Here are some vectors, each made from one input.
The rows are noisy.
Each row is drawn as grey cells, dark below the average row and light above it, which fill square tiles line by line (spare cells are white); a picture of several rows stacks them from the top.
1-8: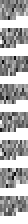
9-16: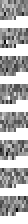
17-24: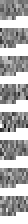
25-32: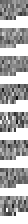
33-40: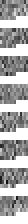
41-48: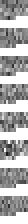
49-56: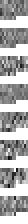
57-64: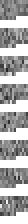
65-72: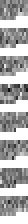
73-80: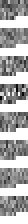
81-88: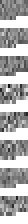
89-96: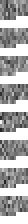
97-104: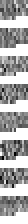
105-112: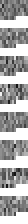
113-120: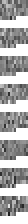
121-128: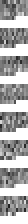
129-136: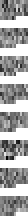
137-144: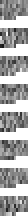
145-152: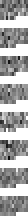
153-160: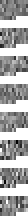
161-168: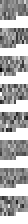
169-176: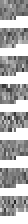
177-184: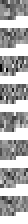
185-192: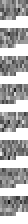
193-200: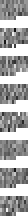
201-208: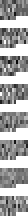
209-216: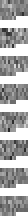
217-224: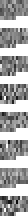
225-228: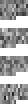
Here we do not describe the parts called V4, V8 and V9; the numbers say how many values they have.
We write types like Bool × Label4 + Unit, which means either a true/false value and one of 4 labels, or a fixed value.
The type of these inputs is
Bool × V4 + (Line5 + Line7) × V8 + V9.
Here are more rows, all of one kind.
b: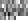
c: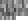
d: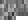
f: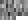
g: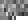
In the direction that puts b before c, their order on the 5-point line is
d, g, b, c, f.
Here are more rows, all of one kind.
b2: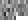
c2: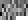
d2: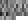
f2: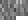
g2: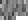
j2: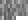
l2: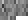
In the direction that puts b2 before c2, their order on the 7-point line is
f2, b2, l2, d2, g2, c2, j2.
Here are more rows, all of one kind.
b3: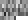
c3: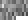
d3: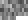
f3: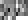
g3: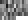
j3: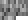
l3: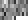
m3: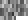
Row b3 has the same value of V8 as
c3 and m3.
